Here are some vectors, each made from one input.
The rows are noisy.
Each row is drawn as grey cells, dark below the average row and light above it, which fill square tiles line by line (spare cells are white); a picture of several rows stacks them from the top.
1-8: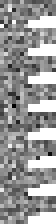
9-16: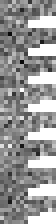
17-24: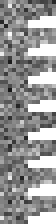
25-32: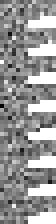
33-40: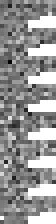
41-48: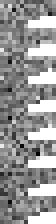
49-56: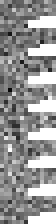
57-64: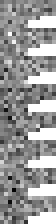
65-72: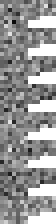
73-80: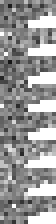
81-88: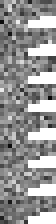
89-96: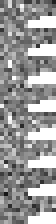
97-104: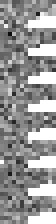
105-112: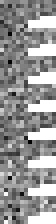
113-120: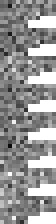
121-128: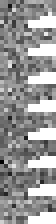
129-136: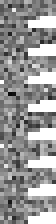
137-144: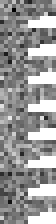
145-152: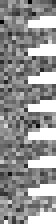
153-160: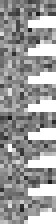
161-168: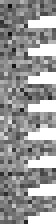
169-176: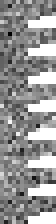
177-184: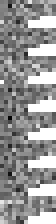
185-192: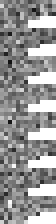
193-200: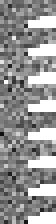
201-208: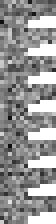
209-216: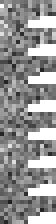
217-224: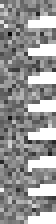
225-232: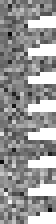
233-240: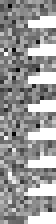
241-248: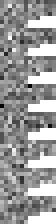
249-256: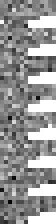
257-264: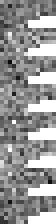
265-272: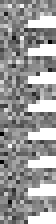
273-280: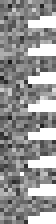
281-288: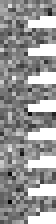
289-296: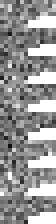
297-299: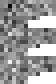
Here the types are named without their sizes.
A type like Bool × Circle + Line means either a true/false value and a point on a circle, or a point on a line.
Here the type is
Bool × Bool × Bool × Bool × Bool × (Line × Line + Unit).
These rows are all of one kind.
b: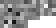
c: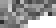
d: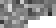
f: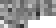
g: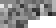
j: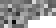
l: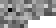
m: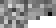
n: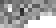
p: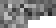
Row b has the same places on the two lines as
j and p.
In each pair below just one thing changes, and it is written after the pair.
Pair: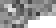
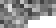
one of the five true/false values
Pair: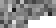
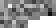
the place on one of the two lines
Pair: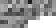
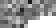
one of the five true/false values
